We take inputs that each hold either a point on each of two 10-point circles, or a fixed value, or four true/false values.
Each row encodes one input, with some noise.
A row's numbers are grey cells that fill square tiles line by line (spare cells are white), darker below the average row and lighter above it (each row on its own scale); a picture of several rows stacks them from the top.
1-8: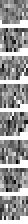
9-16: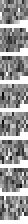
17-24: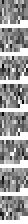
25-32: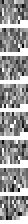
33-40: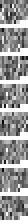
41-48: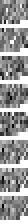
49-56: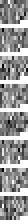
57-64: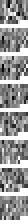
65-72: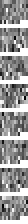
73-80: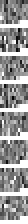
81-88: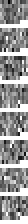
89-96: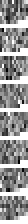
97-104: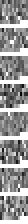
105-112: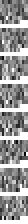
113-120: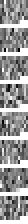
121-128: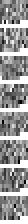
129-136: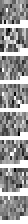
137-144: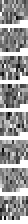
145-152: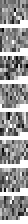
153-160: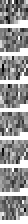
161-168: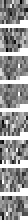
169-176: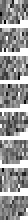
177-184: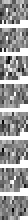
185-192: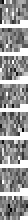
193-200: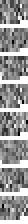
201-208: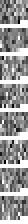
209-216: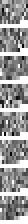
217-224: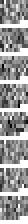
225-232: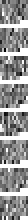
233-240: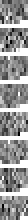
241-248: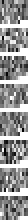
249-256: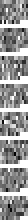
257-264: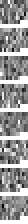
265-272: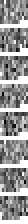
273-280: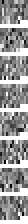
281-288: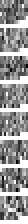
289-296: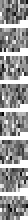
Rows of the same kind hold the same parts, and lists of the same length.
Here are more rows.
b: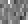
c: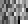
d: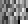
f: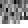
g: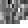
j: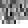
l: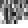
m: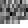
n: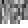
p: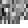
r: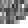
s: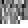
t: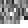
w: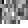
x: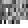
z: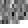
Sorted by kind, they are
b, f, g, j, l, m, r, z
c, d
n, p, s, t, w, x

